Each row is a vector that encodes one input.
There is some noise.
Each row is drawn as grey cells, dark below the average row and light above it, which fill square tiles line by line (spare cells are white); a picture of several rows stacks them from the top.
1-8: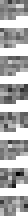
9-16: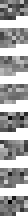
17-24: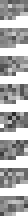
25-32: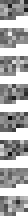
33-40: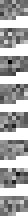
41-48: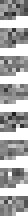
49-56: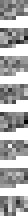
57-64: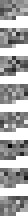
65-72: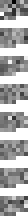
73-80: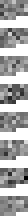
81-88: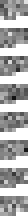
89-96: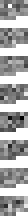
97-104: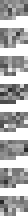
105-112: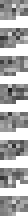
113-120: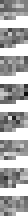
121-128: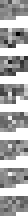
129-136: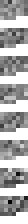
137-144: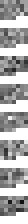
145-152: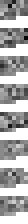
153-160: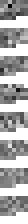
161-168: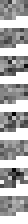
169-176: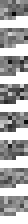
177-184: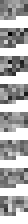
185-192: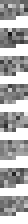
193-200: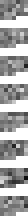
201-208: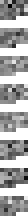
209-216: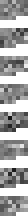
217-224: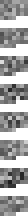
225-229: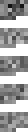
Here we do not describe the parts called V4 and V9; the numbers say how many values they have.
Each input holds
a point on a 7-point line and a value of V9, together with either a point on an 11-point line, or a value of V4.
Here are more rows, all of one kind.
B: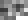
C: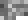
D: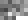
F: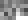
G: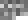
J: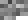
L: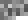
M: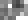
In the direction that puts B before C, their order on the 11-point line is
F, D, B, C, J, L, M, G.
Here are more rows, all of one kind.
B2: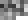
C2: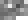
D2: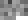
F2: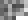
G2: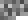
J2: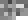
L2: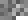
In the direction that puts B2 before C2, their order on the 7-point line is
G2, J2, D2, L2, B2, F2, C2.
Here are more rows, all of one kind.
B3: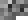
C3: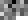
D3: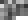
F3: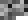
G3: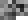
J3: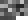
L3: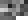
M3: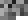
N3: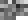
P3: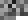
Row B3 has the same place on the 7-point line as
G3, L3, M3 and P3.
